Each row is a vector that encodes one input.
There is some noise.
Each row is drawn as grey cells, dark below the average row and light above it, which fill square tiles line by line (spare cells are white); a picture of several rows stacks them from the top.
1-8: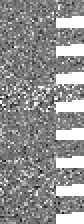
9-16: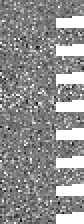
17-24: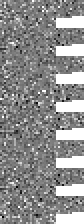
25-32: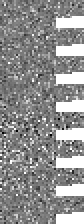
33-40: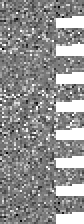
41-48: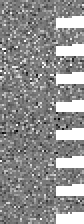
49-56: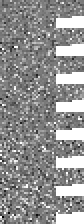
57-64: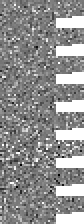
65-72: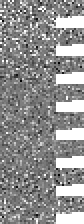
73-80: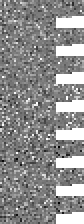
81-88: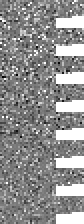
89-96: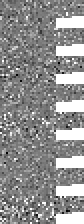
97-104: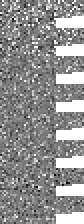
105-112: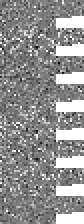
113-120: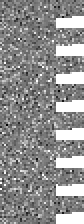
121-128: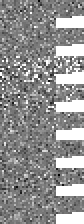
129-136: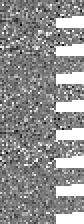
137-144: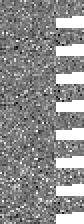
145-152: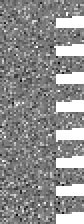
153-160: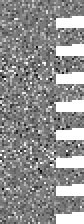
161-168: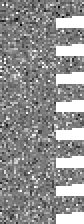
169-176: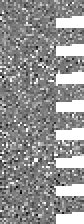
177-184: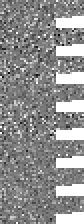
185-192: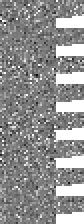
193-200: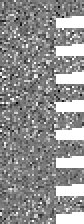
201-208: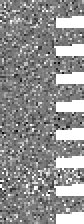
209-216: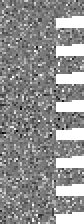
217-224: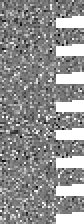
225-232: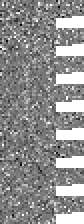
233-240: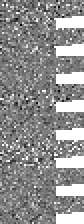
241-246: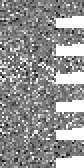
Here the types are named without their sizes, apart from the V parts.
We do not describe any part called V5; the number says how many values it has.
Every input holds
a node of a tree, together with a list of items, each a label and a value of V5.
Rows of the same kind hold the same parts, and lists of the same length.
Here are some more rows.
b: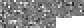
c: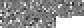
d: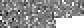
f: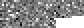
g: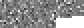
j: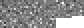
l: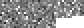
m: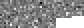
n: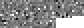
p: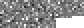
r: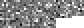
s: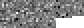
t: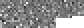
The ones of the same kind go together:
b, c, p, t
d, g, j, l, m
f, n, r, s

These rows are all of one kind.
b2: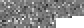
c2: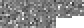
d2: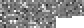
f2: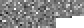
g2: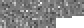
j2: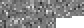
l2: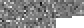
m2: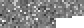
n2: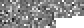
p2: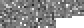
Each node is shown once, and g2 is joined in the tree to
f2 and m2.
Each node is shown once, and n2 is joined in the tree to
c2.
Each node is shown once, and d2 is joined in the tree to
b2 and m2.
